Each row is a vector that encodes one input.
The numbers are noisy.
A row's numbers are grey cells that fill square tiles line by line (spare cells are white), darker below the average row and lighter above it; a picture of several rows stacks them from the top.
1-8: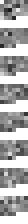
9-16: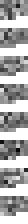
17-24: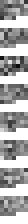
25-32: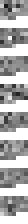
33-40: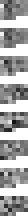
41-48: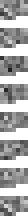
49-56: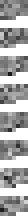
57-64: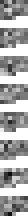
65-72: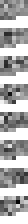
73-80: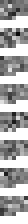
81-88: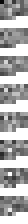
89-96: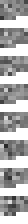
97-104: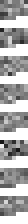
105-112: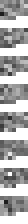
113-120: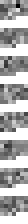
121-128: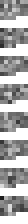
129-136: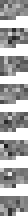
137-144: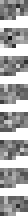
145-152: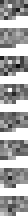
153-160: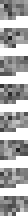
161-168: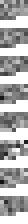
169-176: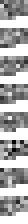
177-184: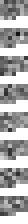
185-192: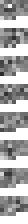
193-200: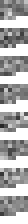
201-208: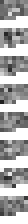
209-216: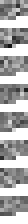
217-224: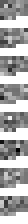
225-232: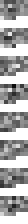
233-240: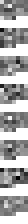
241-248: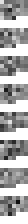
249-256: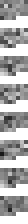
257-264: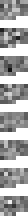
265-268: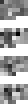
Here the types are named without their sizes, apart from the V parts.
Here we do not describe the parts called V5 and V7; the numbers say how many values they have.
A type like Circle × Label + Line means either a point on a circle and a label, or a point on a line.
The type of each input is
(Bool × Bool × Bool + Unit) × V5 + Line × (Line + V7).
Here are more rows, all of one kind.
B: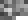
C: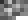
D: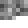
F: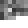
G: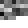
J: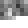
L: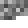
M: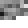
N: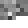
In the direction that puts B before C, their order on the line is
F, M, G, B, L, C, D, N, J.
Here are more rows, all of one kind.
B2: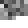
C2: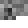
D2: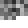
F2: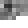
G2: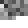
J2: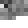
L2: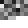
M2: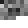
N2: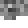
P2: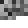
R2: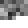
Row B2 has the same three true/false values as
G2 and R2.
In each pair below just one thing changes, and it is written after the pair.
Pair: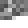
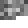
the value of V7
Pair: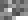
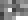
the place on the line
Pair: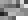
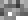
the place on the line
